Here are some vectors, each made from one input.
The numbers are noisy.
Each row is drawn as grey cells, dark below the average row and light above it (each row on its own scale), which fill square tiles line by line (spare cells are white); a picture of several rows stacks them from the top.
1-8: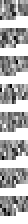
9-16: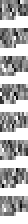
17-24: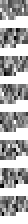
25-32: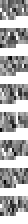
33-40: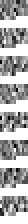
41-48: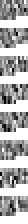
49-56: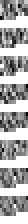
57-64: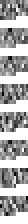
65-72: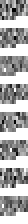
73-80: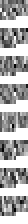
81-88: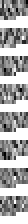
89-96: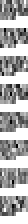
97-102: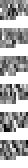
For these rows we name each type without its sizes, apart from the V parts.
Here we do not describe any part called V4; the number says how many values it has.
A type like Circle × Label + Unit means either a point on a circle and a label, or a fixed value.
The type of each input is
(Bool × Bool × Bool + Unit) × V4 + Tree.
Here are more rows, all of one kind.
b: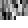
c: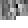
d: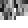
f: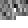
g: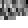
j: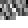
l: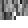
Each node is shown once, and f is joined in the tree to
d, j and l.
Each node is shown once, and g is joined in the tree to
j.
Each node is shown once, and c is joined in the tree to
d.
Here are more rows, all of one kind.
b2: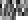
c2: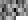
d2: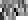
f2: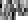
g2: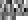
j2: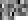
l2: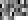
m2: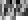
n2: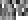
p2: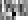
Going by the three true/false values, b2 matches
j2 and l2.
